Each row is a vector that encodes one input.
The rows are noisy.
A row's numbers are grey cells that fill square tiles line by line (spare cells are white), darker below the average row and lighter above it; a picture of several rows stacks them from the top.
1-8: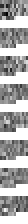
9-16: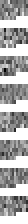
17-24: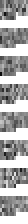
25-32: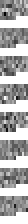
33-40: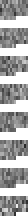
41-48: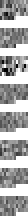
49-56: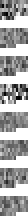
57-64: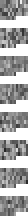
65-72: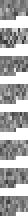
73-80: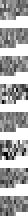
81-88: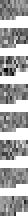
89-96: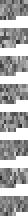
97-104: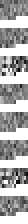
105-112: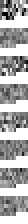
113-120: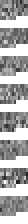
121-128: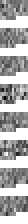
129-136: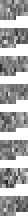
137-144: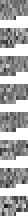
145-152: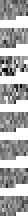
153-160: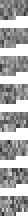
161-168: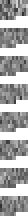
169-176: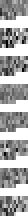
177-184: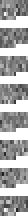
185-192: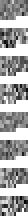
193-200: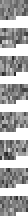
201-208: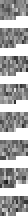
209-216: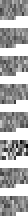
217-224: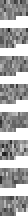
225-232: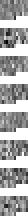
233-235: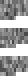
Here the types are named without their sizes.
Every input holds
either a point on a line, or a node of each of two trees.
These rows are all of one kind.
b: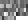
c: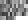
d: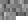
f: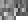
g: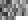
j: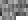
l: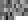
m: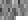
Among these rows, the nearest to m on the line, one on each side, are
g and j.
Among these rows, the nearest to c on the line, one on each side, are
d and g.
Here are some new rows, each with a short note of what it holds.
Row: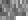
a point on a line
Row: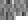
a point on a line
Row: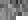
a node of each of two trees
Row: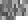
a point on a line
